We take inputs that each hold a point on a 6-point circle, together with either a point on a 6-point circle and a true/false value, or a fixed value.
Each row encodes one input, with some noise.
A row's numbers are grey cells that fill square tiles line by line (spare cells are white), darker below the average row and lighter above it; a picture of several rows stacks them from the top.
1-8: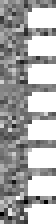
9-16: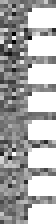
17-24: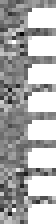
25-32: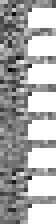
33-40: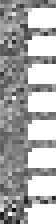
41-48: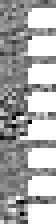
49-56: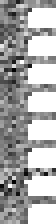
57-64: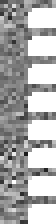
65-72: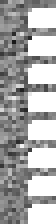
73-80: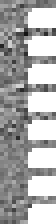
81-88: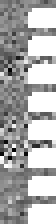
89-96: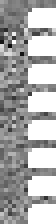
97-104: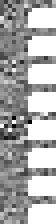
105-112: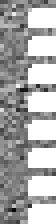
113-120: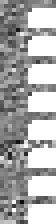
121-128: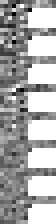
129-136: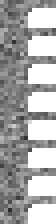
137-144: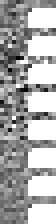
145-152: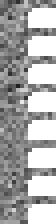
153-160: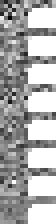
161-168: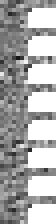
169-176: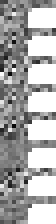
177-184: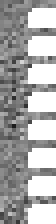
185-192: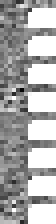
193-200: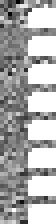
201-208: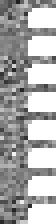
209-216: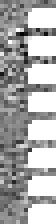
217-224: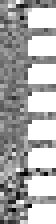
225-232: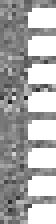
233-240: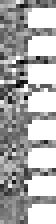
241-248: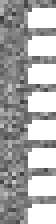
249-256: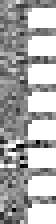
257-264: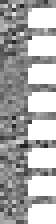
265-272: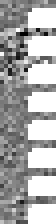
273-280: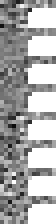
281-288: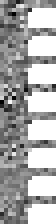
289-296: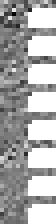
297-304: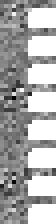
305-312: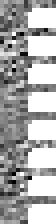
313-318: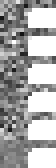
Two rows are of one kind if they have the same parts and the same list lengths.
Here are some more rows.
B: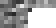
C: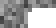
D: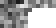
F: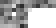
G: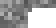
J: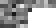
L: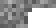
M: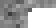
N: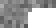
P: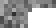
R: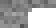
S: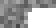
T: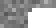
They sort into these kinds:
B, D, F, G, J, L, R, T
C, M, N, P, S

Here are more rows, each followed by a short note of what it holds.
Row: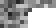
a point on a 6-point circle
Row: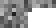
a point on a 6-point circle
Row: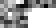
a point on each of two 6-point circles and a true/false value
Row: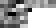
a point on a 6-point circle
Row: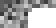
a point on each of two 6-point circles and a true/false value
